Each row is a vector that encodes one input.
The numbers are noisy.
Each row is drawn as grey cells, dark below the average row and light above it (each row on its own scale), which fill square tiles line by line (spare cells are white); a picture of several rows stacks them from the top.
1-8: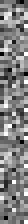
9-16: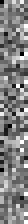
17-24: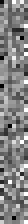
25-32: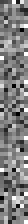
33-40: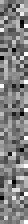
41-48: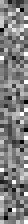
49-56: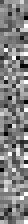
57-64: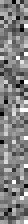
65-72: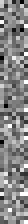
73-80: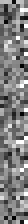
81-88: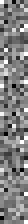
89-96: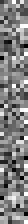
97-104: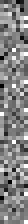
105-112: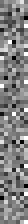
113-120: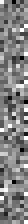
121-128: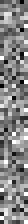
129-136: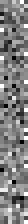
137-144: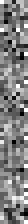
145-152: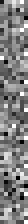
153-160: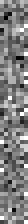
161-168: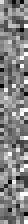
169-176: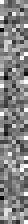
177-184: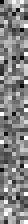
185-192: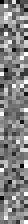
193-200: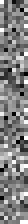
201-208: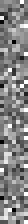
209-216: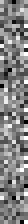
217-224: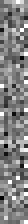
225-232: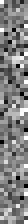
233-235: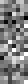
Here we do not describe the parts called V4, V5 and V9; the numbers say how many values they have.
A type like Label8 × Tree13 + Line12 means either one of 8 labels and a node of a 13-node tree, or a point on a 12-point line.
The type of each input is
Bool × List2(Line7) × V4 × V5 × V9.
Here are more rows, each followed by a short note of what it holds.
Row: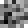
a true/false value, a value of V4, a value of V5 and a value of V9, together with a list of one item
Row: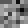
a true/false value, a value of V4, a value of V5 and a value of V9, together with the empty list
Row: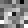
a true/false value, a value of V4, a value of V5 and a value of V9, together with a list of one item
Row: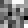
a true/false value, a value of V4, a value of V5 and a value of V9, together with a list of one item
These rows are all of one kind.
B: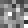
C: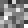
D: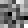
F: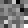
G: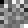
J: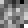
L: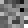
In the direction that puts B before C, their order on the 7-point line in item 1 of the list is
L, G, J, B, F, C, D.
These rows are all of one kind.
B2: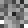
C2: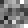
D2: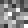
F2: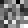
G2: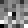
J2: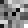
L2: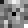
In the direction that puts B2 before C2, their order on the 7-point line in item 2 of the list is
B2, J2, G2, F2, L2, C2, D2.
